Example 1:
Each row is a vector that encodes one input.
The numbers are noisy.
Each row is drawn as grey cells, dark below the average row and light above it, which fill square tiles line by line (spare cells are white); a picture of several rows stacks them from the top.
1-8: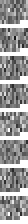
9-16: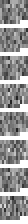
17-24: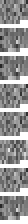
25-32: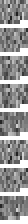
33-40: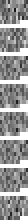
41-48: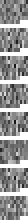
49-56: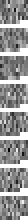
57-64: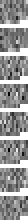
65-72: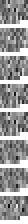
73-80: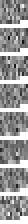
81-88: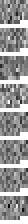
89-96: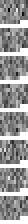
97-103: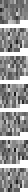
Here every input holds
a point on an 11-point circle.
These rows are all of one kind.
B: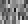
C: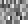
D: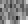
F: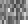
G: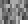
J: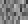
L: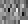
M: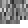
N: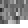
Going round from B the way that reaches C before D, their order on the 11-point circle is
B, G, L, C, M, F, D, N, J.
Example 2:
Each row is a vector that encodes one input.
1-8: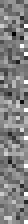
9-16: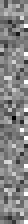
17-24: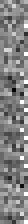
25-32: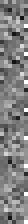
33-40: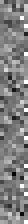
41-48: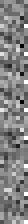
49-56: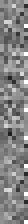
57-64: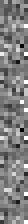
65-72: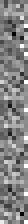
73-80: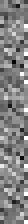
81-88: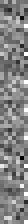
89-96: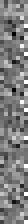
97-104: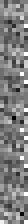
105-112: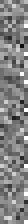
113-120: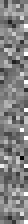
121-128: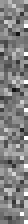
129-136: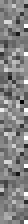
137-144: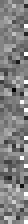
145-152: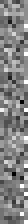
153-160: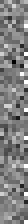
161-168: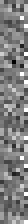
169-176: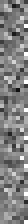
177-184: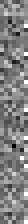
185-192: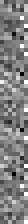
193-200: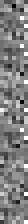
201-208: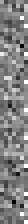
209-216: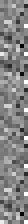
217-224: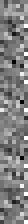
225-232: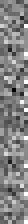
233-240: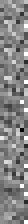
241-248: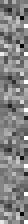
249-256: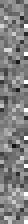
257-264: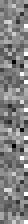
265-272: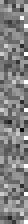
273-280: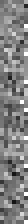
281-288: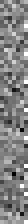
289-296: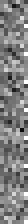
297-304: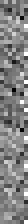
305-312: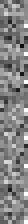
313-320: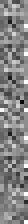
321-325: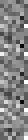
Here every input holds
a point on a 14-point circle.
